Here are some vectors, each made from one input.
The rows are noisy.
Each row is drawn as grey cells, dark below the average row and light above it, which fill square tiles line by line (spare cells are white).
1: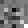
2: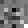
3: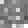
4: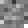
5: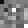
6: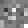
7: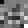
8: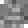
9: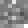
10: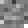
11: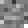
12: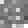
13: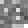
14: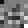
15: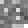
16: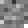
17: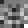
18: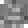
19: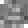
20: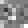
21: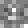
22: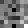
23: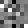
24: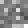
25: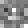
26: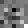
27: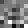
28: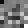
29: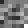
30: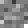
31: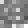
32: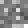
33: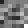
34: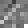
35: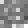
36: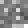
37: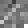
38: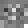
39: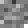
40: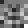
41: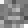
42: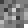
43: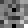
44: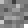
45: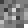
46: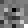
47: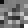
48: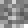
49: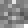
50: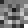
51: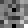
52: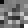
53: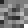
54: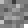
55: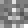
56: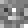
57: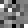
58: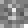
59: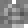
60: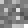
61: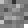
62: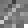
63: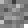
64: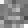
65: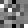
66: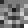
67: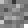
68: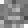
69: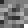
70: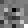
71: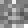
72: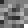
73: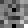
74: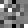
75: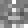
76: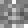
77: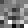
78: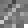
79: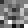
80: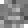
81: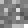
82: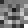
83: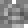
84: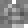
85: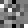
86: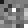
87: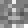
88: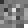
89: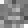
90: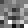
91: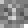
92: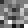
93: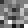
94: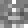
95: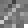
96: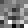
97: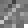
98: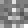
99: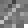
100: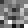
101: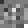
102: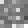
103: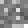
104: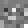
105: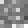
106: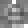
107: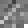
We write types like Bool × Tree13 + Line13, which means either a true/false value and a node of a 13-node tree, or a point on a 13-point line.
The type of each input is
Line7 + List2(Line5).
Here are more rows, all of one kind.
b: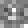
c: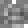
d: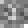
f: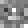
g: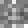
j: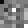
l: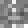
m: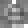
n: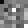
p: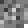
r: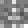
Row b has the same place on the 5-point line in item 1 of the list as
d and f.
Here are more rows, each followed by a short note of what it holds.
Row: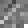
a list of one item
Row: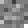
a list of one item
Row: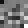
a point on a 7-point line
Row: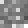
a list of one item
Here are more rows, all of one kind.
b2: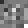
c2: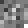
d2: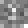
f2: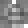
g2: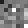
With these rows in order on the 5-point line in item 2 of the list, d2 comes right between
b2 and f2.
